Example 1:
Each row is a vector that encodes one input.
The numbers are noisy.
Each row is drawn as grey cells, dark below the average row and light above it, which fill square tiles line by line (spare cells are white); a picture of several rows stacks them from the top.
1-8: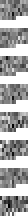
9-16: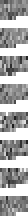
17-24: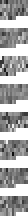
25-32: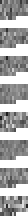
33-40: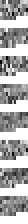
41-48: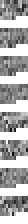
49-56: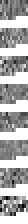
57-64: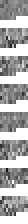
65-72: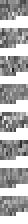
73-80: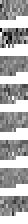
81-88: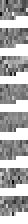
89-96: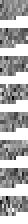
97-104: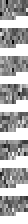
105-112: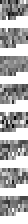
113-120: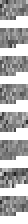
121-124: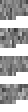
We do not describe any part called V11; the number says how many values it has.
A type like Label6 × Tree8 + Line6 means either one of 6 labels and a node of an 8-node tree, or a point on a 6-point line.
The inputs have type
Bool × V11 + Tree8 + Unit.
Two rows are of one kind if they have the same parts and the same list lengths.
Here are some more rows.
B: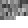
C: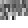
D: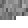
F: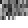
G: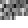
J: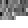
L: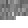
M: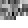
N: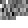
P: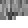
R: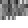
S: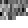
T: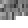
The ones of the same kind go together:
B, D, J, L, P, S
C, G, M, N, T
F, R

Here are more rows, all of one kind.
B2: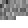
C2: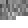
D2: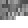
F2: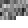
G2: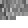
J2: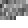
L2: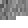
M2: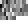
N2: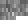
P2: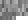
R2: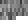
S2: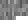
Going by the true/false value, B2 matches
C2 and F2.
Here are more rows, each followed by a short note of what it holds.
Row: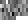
a node of an 8-node tree
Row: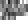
a fixed value
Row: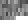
a true/false value and a value of V11
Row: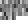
a node of an 8-node tree
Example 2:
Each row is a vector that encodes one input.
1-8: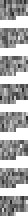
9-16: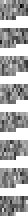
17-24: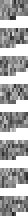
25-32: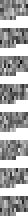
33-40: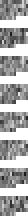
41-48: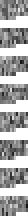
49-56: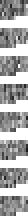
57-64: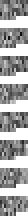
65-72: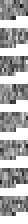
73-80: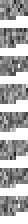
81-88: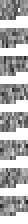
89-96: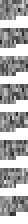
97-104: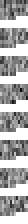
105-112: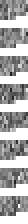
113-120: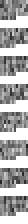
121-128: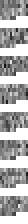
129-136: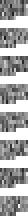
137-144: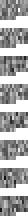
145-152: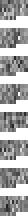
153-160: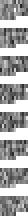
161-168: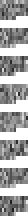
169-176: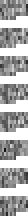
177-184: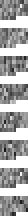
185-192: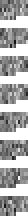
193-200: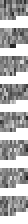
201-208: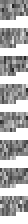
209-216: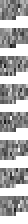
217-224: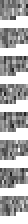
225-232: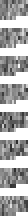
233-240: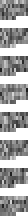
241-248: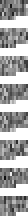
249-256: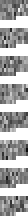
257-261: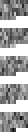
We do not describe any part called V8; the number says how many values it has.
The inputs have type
Label5 + Label7 × V8.
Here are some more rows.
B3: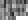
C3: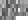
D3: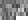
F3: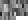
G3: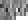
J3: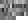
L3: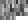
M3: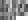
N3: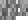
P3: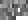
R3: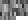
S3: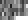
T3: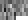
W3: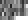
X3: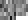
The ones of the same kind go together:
B3, F3, L3, R3, S3, W3
C3, D3, G3, J3, M3, N3, P3, T3, X3

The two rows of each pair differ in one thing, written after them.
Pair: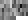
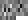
the label
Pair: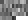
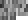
the value of V8
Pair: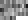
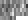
the label
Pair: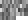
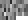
the label
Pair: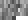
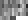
the value of V8
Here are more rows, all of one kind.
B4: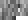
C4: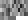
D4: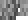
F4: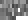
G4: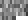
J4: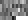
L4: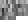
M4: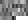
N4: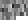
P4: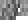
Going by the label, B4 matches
G4, J4 and M4.
